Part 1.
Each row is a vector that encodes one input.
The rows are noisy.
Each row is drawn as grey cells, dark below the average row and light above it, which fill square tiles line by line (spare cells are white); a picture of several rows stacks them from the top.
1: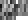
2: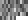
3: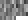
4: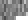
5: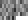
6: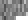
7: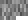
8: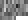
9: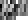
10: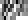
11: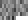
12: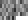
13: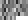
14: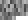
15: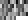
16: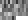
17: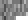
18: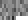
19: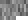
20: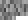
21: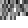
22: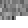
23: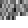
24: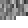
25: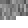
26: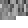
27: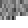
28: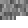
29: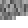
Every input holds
a point on a 6-point circle.
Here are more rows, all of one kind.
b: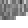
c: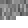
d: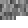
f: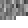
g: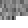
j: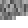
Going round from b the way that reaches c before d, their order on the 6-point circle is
b, g, c, f, d, j.
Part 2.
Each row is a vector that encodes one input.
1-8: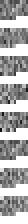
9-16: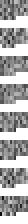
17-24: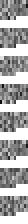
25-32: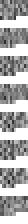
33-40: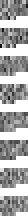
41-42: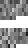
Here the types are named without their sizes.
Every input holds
a point on a line.
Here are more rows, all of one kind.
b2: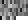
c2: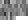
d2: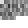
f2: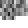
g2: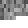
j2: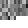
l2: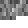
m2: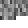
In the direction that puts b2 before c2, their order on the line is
j2, b2, m2, l2, g2, c2, d2, f2.
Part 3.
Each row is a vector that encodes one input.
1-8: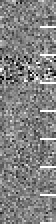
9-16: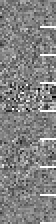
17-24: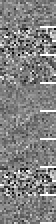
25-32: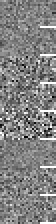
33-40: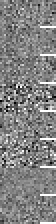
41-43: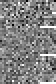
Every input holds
a point on a 7-point line.
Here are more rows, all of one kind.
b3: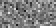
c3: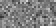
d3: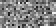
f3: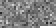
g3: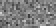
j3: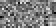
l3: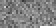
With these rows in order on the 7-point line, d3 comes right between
c3 and f3.
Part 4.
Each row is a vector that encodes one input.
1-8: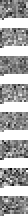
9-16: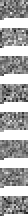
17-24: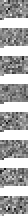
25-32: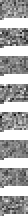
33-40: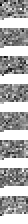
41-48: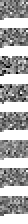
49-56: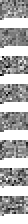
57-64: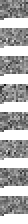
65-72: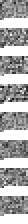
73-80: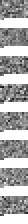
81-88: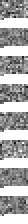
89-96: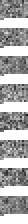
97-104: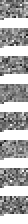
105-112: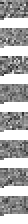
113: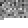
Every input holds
one of 7 labels.
